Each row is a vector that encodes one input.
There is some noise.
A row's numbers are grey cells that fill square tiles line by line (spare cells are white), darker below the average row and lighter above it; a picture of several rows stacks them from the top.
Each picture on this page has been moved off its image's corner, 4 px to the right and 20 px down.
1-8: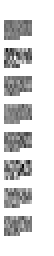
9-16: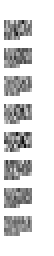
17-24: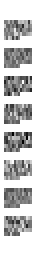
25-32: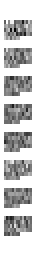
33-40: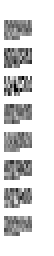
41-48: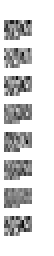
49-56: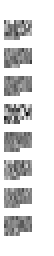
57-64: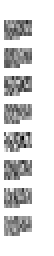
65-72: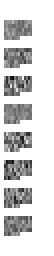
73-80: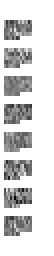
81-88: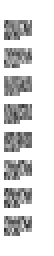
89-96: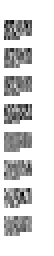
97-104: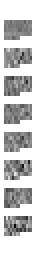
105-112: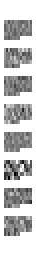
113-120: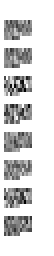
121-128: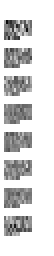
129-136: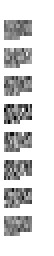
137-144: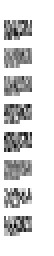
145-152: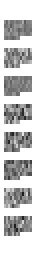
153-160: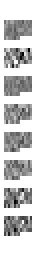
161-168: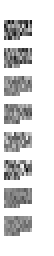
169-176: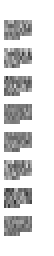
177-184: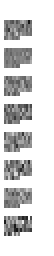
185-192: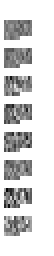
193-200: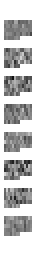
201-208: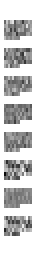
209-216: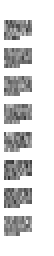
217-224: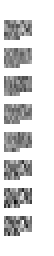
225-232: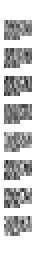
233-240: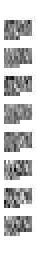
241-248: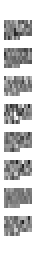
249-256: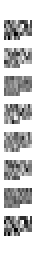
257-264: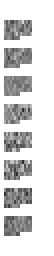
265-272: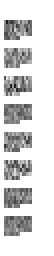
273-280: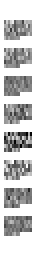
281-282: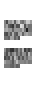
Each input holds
two labels (each one of 12), together with either one of 12 labels, or a point on a 14-point line.
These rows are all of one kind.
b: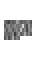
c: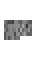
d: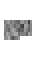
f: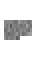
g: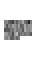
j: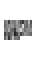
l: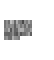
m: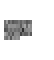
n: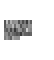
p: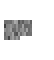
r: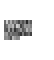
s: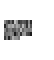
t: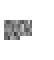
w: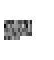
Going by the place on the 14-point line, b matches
j, l, r and s.
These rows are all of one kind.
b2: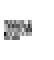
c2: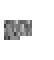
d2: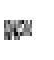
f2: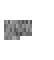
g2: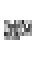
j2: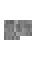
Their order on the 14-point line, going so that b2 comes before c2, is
d2, b2, g2, f2, c2, j2.
